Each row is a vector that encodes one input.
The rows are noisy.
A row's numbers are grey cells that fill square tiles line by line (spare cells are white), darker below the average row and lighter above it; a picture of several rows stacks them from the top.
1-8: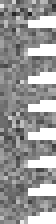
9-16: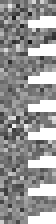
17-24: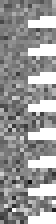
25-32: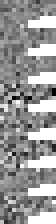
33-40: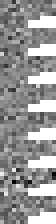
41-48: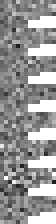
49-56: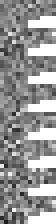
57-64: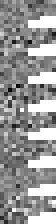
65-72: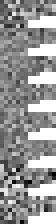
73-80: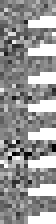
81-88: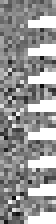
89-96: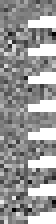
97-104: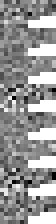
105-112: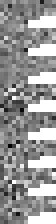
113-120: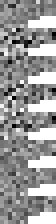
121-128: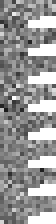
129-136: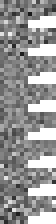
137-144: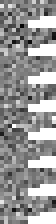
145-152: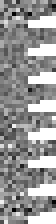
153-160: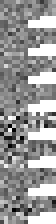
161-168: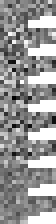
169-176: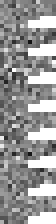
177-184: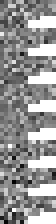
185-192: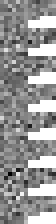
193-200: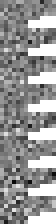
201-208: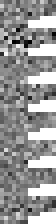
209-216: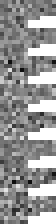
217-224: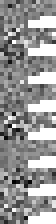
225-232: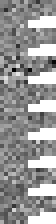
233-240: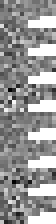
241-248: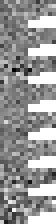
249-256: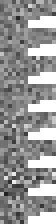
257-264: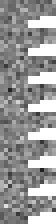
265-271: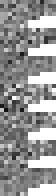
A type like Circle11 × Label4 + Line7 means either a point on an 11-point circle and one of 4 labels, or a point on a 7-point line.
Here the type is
(Bool × Bool × Bool + Unit) × Label11 + Line10.
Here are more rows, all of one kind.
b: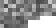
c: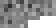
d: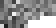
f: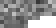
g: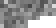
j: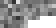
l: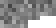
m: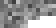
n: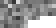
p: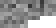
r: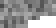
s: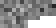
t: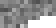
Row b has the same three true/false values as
j, n and r.
